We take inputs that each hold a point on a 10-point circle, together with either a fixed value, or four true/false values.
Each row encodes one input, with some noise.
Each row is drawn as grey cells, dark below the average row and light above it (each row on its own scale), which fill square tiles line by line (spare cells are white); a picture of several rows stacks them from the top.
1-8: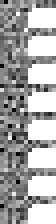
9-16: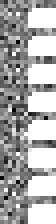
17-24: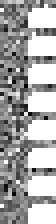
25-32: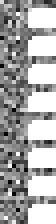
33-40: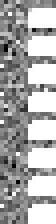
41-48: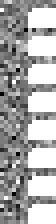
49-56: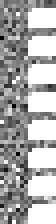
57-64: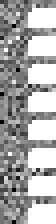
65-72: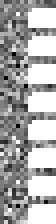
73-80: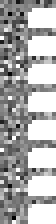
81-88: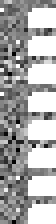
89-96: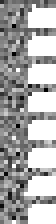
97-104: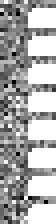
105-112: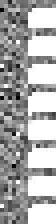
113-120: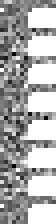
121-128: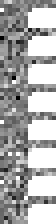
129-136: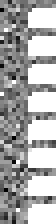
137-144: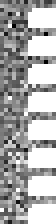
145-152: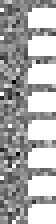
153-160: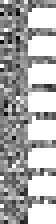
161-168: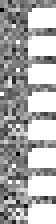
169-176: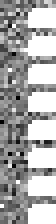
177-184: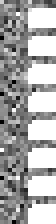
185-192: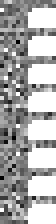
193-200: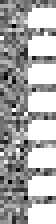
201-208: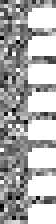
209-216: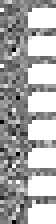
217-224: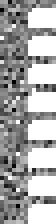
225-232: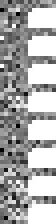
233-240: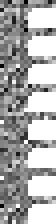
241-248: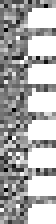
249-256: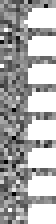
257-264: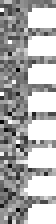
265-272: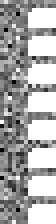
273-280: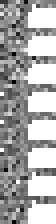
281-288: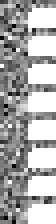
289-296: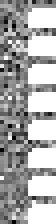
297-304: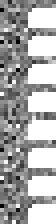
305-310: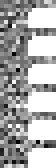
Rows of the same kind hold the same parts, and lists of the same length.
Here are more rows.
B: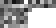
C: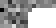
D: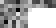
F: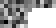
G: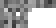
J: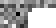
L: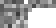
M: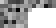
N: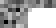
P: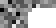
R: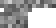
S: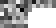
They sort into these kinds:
B, C, D, F, G, L, M, N, P, S
J, R

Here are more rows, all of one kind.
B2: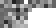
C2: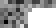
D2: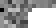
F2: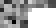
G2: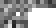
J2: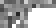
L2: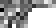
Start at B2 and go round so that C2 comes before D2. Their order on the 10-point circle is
B2, C2, G2, F2, D2, L2, J2.
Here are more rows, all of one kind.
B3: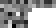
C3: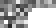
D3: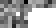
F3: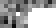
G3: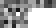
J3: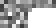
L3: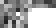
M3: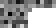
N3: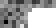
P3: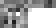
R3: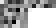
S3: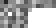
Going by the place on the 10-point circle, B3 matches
F3, L3 and P3.
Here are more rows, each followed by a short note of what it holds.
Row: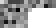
a point on a 10-point circle and four true/false values
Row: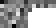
a point on a 10-point circle and four true/false values
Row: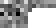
a point on a 10-point circle
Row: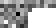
a point on a 10-point circle
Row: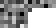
a point on a 10-point circle and four true/false values
